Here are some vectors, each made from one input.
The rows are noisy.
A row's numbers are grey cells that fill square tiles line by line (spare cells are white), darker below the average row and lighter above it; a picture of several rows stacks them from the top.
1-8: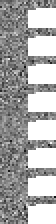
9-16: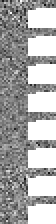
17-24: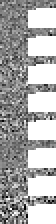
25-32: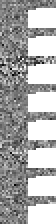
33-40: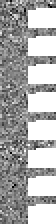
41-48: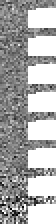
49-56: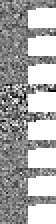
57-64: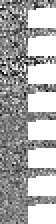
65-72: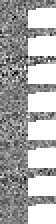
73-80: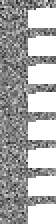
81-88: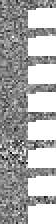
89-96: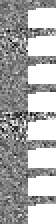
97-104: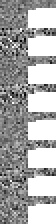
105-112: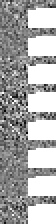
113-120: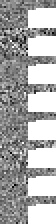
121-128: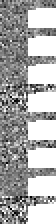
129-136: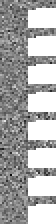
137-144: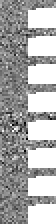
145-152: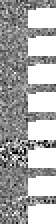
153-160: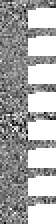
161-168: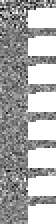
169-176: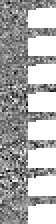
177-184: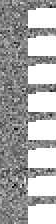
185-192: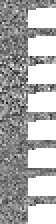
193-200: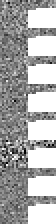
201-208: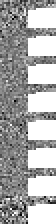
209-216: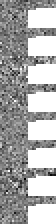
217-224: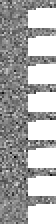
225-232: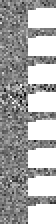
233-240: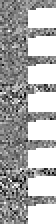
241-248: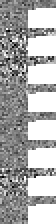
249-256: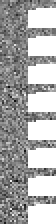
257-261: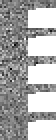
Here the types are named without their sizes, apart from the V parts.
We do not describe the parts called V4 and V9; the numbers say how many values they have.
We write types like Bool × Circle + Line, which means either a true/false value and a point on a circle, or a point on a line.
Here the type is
Bool × Line × V9 + (Tree + Unit) × V4.
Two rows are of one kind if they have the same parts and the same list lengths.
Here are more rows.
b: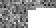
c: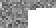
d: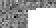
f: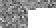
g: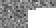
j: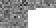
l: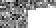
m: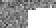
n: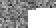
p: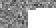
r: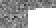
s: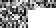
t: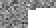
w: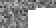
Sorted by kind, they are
b, g, l, s
c, f, n, p, t
d, j, m, r, w

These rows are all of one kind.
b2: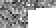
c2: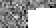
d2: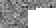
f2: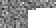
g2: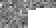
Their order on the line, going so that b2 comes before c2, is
f2, b2, c2, d2, g2.
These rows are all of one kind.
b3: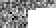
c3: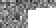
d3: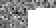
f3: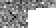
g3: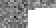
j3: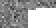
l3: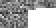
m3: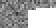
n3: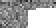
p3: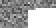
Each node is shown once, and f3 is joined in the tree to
g3 and m3.
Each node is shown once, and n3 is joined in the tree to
j3.
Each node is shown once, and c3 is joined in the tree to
j3.
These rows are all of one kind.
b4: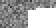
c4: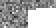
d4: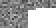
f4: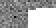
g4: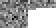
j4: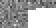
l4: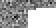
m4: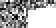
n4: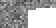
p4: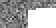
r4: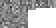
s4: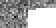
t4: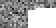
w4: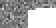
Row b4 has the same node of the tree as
d4, g4, j4 and l4.
